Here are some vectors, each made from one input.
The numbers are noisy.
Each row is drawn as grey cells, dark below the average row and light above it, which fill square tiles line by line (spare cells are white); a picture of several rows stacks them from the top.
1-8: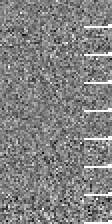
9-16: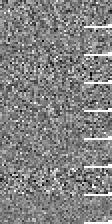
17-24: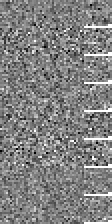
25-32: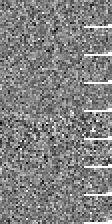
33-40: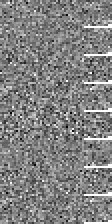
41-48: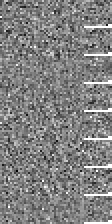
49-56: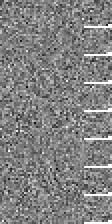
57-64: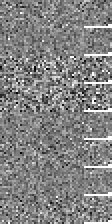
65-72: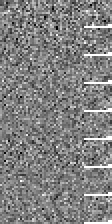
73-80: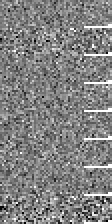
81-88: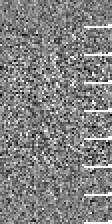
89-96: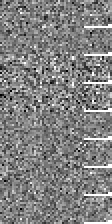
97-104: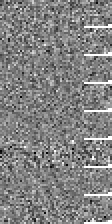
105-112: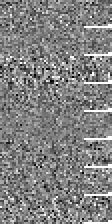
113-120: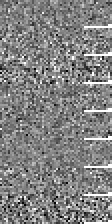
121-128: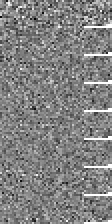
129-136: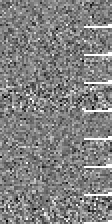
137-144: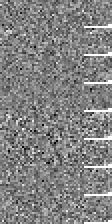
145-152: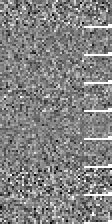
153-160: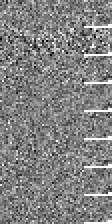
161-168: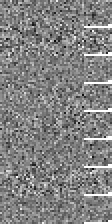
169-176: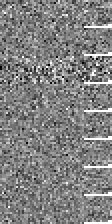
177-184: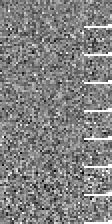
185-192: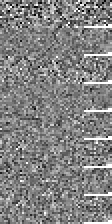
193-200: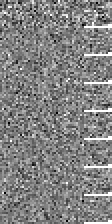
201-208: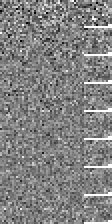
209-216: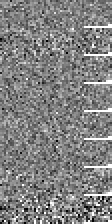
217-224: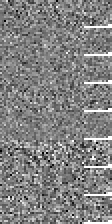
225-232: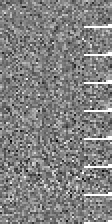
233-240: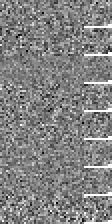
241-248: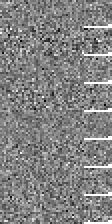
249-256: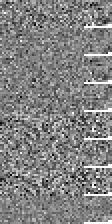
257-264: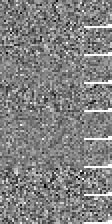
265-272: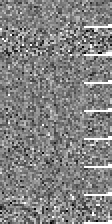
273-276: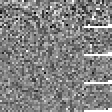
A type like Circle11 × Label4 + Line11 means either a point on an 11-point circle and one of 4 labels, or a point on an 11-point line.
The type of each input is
Bool × (Tree16 + Unit).
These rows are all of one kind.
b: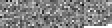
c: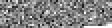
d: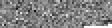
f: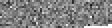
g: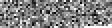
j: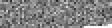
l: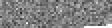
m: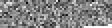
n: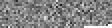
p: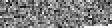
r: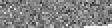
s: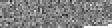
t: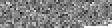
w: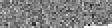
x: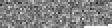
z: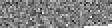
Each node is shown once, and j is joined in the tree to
r and s.
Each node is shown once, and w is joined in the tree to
f, g and r.
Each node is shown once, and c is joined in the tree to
b.
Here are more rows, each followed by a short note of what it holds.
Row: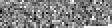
a true/false value
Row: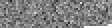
a node of a 16-node tree and a true/false value
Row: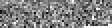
a true/false value
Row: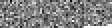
a node of a 16-node tree and a true/false value
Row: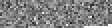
a node of a 16-node tree and a true/false value
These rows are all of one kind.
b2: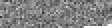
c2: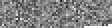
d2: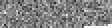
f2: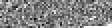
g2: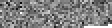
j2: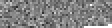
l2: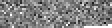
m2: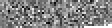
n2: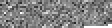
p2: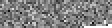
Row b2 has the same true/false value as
f2, j2, m2 and p2.
